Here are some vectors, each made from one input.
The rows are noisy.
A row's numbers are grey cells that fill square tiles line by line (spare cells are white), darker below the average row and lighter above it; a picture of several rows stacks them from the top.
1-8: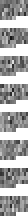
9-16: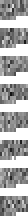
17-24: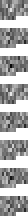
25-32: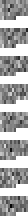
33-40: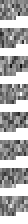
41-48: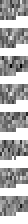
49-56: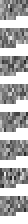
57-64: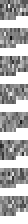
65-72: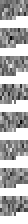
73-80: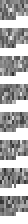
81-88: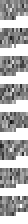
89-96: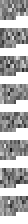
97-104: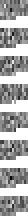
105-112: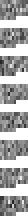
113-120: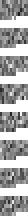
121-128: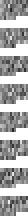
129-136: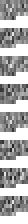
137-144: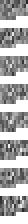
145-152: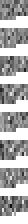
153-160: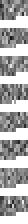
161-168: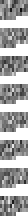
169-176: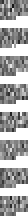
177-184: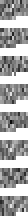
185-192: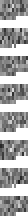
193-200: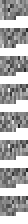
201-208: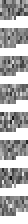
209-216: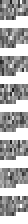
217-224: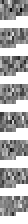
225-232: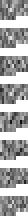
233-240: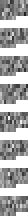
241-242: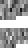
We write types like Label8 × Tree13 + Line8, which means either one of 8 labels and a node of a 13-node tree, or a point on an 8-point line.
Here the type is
(Circle8 + Unit) × Line8.
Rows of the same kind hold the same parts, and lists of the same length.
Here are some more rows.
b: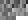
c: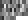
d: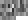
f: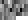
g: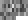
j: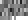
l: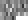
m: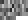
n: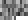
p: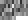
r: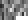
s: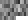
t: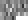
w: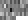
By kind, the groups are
b, c, f, j, m, n, s, w
d, g, l, p, r, t

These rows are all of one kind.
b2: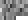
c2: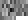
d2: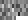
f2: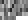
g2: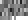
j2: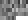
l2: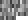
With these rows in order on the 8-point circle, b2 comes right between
d2 and g2.
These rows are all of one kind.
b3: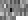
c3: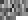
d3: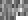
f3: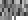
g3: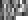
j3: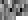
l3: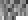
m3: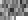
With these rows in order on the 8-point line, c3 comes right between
d3 and g3.
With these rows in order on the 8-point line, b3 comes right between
j3 and l3.
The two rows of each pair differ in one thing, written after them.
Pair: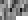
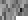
the place on the 8-point circle
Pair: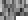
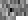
the place on the 8-point circle
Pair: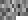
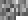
the place on the 8-point circle
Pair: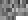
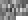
the place on the 8-point circle
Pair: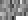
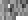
the place on the 8-point circle
